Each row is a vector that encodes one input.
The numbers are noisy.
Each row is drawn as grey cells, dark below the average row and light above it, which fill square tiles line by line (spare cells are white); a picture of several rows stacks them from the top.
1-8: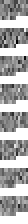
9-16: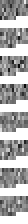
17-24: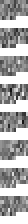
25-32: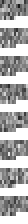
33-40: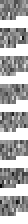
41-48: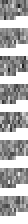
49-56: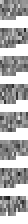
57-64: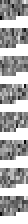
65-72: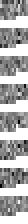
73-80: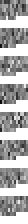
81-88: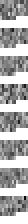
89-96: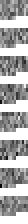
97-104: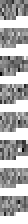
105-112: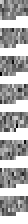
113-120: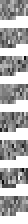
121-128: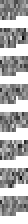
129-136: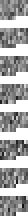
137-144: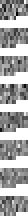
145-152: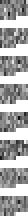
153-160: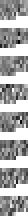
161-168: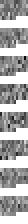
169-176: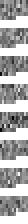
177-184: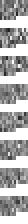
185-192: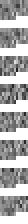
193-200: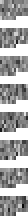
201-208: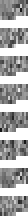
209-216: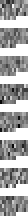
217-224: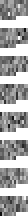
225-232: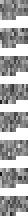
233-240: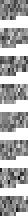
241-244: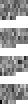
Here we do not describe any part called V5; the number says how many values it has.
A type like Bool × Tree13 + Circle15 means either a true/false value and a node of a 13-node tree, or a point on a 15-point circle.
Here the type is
Label4 × Label4 + V5.
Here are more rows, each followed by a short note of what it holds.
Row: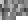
a value of V5
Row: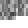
a value of V5
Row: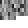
two labels (each one of 4)
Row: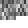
two labels (each one of 4)
